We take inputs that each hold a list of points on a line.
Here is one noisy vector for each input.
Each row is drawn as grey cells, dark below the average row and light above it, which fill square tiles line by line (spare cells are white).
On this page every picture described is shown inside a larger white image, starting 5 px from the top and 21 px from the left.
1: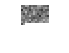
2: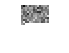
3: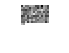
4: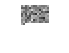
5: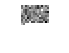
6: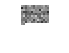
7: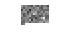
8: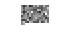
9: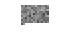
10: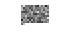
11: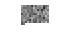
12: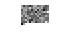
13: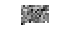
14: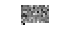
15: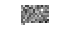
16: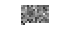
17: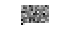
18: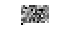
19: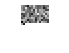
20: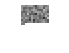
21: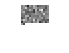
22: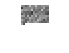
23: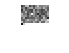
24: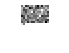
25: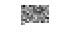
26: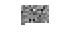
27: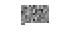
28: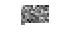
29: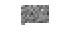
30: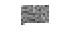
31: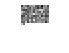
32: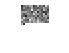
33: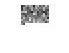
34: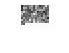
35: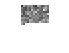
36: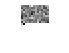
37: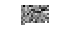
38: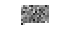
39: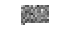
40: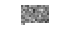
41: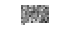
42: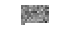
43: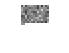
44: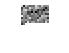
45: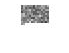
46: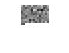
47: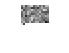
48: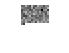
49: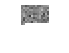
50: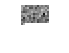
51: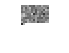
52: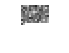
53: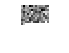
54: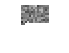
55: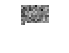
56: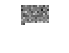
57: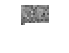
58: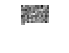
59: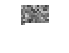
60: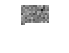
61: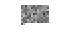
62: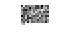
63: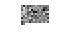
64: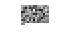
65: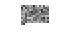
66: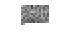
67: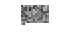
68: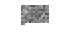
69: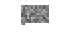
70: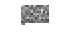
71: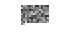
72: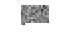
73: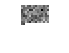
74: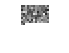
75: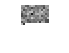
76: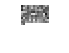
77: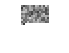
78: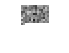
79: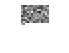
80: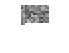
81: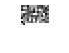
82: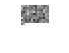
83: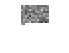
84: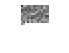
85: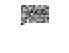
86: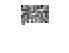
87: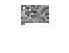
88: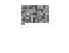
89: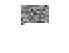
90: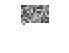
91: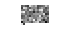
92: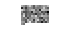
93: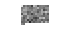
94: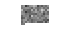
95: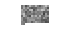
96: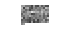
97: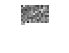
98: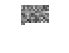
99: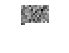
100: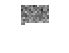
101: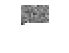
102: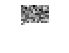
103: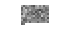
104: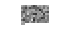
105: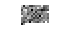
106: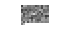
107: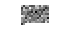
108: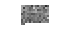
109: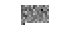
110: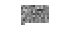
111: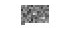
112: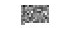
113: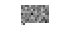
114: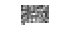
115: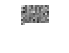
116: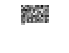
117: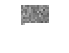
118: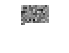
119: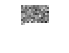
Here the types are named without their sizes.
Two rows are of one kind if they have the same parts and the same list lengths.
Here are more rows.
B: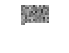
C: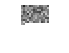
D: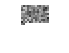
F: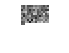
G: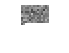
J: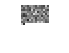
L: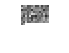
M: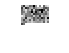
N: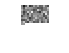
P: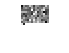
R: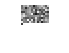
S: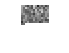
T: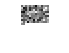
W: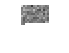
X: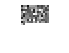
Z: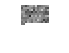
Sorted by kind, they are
B, D, G, M, R, S, W, Z
C, N
F, J, L, P, T, X

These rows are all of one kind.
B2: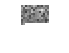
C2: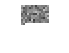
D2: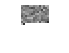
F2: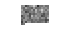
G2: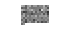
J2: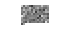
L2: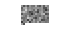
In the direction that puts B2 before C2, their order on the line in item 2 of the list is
L2, D2, J2, B2, G2, F2, C2.
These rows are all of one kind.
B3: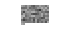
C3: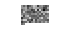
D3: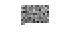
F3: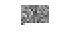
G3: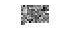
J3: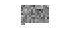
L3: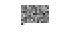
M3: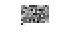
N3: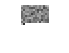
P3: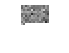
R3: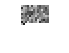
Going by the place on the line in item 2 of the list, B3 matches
J3 and N3.
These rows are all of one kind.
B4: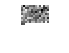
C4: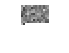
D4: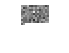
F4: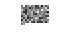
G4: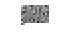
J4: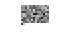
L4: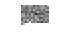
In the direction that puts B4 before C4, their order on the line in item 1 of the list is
F4, L4, J4, G4, D4, B4, C4.
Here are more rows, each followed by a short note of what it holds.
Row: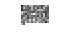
a list of one item
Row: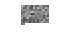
a list of two items
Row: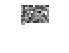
the empty list
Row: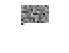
a list of two items
